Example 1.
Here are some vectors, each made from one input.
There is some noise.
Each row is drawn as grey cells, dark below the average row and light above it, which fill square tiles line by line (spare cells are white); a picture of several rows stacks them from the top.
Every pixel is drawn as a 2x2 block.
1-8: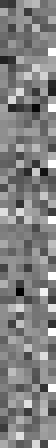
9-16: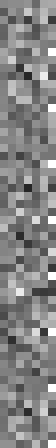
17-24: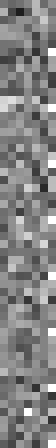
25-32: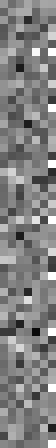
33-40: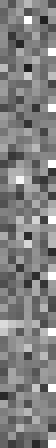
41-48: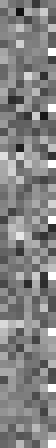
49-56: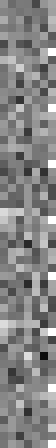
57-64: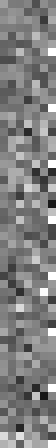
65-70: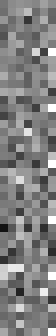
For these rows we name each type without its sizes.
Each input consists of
a list of points on a line.
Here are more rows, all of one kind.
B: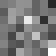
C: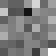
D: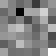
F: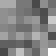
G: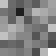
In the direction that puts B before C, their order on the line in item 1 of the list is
B, F, C, G, D.
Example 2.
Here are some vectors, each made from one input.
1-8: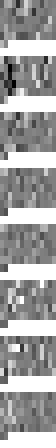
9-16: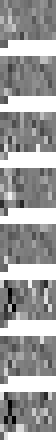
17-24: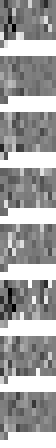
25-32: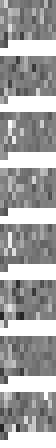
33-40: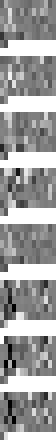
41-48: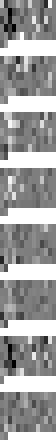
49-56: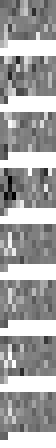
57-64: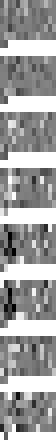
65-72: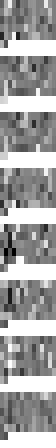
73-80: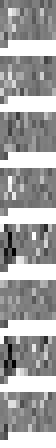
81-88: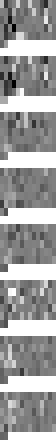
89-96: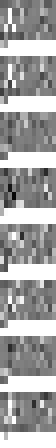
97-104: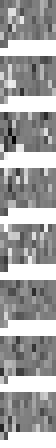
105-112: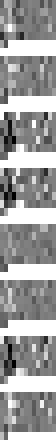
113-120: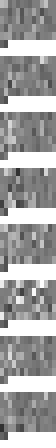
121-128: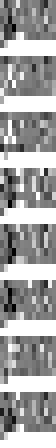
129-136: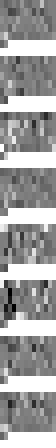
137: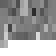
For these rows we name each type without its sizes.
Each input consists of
a point on a line and a true/false value.
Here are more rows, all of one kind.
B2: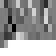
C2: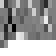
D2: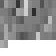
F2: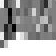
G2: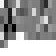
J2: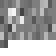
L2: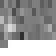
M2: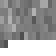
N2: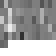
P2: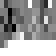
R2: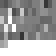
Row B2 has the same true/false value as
C2, F2, G2 and P2.
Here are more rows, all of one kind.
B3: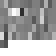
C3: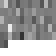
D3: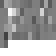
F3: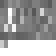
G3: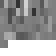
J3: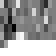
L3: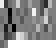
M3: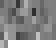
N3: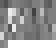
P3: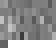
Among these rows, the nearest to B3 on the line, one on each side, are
D3 and N3.
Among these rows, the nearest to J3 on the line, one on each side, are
F3 and L3.
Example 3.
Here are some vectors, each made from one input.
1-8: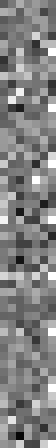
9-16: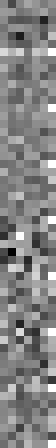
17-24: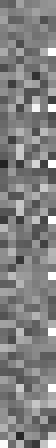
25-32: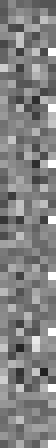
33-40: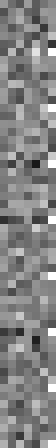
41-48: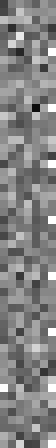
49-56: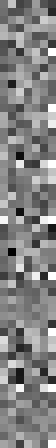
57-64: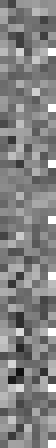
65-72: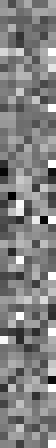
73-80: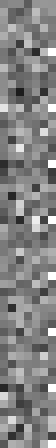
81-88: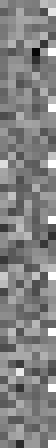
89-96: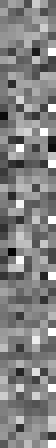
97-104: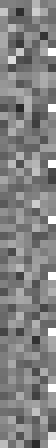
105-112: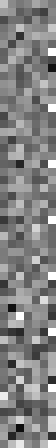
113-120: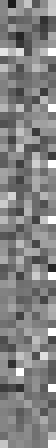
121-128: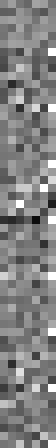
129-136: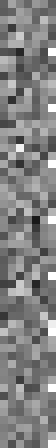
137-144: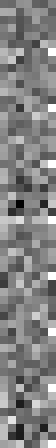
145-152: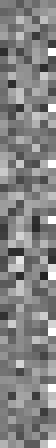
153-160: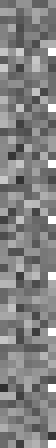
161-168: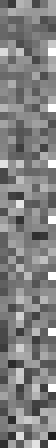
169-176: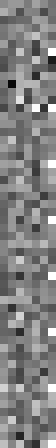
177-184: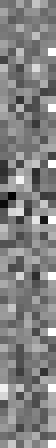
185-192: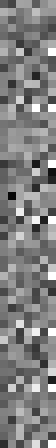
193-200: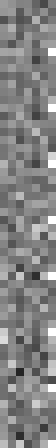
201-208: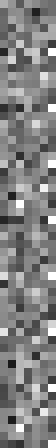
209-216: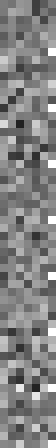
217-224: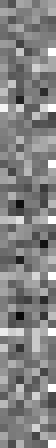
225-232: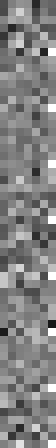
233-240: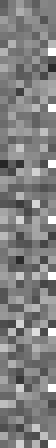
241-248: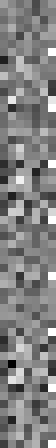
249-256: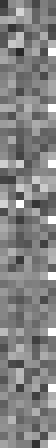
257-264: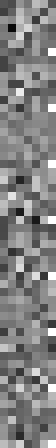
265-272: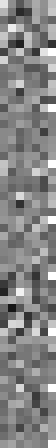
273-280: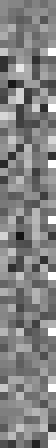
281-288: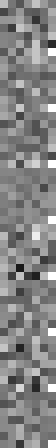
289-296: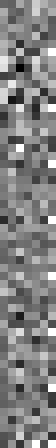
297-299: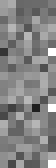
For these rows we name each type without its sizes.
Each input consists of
a point on each of two lines and a true/false value.
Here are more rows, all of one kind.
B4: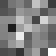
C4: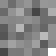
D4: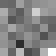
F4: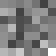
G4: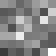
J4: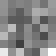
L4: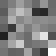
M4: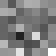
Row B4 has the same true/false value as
D4 and J4.
